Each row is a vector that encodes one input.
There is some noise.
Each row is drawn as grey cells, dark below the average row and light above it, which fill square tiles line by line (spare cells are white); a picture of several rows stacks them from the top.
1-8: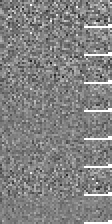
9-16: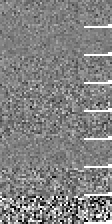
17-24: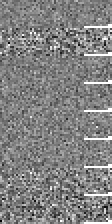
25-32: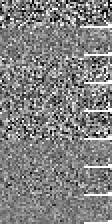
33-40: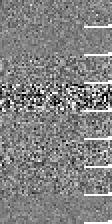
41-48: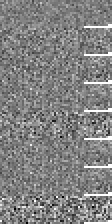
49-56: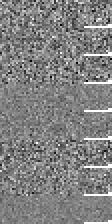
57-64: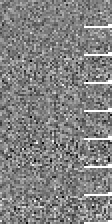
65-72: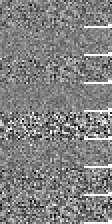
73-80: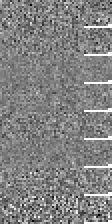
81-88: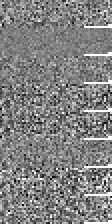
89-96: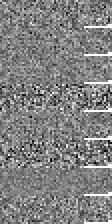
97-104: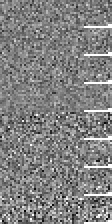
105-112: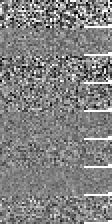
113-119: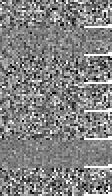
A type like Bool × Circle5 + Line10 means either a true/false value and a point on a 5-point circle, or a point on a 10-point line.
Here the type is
Bool × (Tree12 + Unit) + Line5.
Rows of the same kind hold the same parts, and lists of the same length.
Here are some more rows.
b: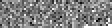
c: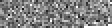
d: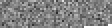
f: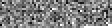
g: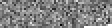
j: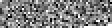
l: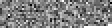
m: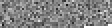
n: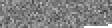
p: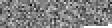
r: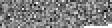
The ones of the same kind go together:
b, g
c, f, n, r
d, j, l, m, p

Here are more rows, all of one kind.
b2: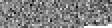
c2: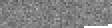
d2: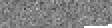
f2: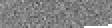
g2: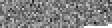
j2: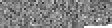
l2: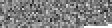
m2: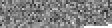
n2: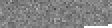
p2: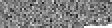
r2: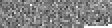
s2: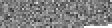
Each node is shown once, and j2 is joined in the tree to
b2, g2 and l2.
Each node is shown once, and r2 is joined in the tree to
g2.
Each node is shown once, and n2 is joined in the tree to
b2, f2 and m2.
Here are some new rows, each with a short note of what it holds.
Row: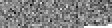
a node of a 12-node tree and a true/false value
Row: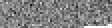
a node of a 12-node tree and a true/false value
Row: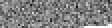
a true/false value
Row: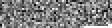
a true/false value
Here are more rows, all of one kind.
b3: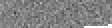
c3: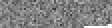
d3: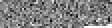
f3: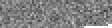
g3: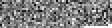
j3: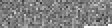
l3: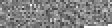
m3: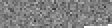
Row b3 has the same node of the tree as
c3 and d3.
